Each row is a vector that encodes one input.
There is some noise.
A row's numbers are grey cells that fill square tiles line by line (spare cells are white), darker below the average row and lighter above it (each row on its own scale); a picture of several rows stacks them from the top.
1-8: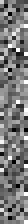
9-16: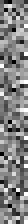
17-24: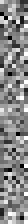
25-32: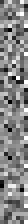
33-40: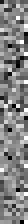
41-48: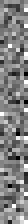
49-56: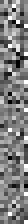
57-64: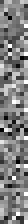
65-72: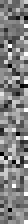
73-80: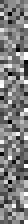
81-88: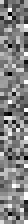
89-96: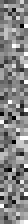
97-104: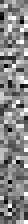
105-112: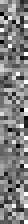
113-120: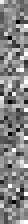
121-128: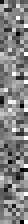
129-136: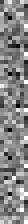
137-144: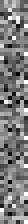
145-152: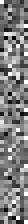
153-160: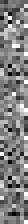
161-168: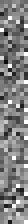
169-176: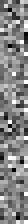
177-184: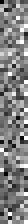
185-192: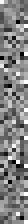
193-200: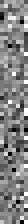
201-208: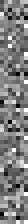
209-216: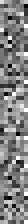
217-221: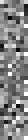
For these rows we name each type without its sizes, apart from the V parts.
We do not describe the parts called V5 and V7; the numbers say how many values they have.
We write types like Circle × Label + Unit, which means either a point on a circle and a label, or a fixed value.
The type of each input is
(Bool × Bool × Bool + Unit) × V5 + Line × V7.
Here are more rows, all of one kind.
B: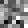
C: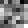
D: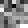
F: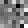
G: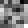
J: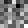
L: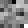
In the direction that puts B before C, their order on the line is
L, B, C, G, D, J, F.
